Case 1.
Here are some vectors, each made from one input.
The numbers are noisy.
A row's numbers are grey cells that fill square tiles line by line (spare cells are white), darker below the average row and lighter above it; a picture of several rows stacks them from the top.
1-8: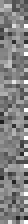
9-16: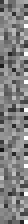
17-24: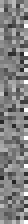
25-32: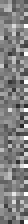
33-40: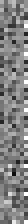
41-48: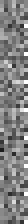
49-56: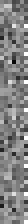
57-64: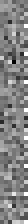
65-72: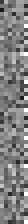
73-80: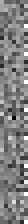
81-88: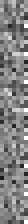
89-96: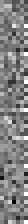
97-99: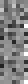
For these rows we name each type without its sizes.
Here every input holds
either a point on a line, or a node of a tree and a true/false value.
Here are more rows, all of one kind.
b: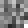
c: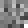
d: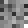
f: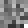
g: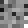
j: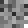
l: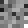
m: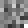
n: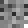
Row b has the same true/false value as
c, f and m.
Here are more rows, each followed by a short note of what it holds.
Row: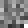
a node of a tree and a true/false value
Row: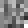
a node of a tree and a true/false value
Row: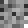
a node of a tree and a true/false value
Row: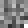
a node of a tree and a true/false value
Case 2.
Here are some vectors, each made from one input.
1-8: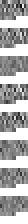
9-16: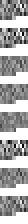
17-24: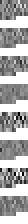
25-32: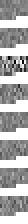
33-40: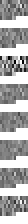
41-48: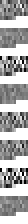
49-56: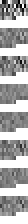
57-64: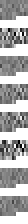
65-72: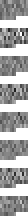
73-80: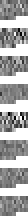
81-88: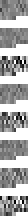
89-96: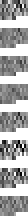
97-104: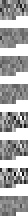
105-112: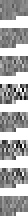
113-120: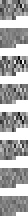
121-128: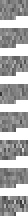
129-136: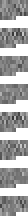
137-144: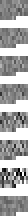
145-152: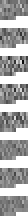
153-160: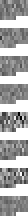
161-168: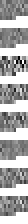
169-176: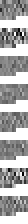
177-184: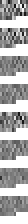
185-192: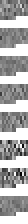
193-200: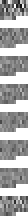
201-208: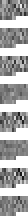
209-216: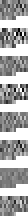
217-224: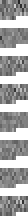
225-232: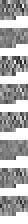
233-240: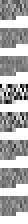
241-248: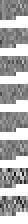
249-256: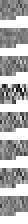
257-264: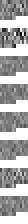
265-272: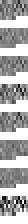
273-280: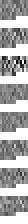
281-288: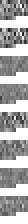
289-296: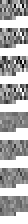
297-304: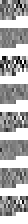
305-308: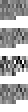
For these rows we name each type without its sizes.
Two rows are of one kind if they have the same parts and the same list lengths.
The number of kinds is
2.
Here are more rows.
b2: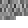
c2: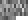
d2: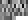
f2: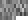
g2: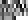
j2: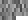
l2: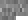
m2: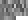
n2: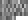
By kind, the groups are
b2, d2, f2, g2, m2, n2
c2, j2, l2

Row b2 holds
a point on a circle, a label and a true/false value.
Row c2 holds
a label.
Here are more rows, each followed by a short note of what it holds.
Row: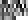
a point on a circle, a label and a true/false value
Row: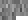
a label
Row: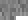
a point on a circle, a label and a true/false value
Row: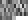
a point on a circle, a label and a true/false value
